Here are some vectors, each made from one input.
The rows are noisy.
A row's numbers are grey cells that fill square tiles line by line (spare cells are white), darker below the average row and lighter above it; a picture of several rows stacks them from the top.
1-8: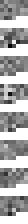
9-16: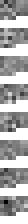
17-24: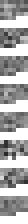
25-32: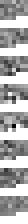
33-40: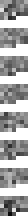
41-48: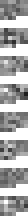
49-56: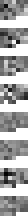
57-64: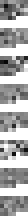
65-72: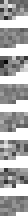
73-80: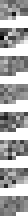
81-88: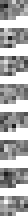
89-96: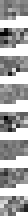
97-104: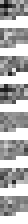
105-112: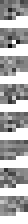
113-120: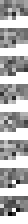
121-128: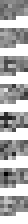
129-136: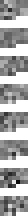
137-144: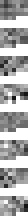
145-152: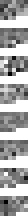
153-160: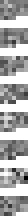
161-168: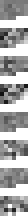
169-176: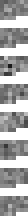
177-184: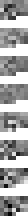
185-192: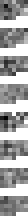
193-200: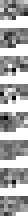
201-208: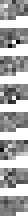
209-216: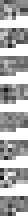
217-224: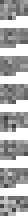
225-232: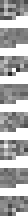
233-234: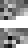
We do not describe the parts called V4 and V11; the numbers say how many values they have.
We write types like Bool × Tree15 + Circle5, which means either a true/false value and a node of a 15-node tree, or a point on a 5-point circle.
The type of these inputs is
(Bool × Bool × Bool × Bool + V11) × Line8 × V4.
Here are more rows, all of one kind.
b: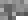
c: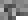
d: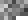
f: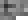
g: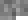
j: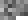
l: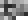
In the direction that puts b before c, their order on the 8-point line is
b, l, c, f, j, d, g.
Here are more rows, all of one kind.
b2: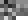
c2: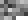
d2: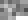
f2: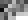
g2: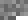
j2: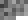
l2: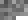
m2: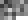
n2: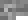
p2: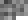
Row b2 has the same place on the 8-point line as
j2, m2 and p2.
